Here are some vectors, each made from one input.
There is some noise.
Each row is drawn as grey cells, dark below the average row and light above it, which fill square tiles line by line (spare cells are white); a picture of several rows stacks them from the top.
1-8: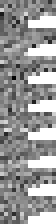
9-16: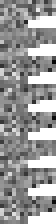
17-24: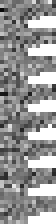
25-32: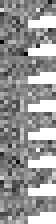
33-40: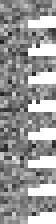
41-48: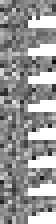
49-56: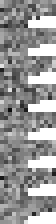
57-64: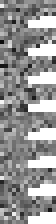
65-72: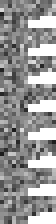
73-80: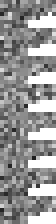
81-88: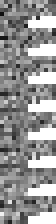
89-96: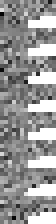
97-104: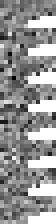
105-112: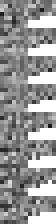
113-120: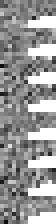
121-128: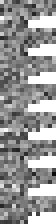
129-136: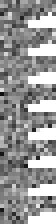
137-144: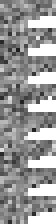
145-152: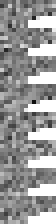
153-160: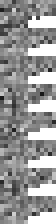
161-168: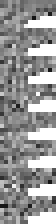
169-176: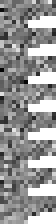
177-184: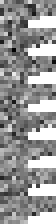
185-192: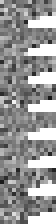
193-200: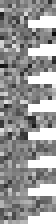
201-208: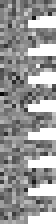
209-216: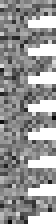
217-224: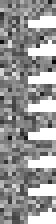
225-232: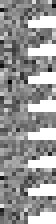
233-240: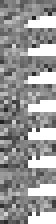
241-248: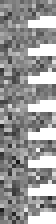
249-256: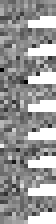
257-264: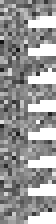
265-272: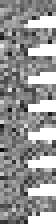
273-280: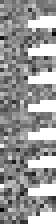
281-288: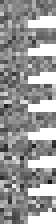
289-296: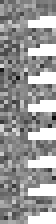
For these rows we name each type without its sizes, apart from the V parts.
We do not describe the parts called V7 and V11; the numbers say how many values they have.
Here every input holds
a point on a circle, together with either a point on a line, or a true/false value, a value of V7 and a value of V11.
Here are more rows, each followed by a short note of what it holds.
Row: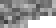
a point on a circle, a true/false value, a value of V7 and a value of V11
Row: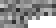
a point on a circle and a point on a line
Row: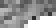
a point on a circle, a true/false value, a value of V7 and a value of V11
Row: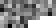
a point on a circle and a point on a line
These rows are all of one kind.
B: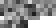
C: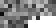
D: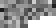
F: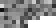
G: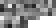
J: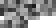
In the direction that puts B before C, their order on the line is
B, F, C, D, G, J.
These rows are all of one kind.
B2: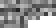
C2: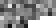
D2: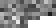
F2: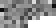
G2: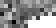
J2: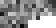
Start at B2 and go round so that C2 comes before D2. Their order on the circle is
B2, G2, J2, C2, D2, F2.
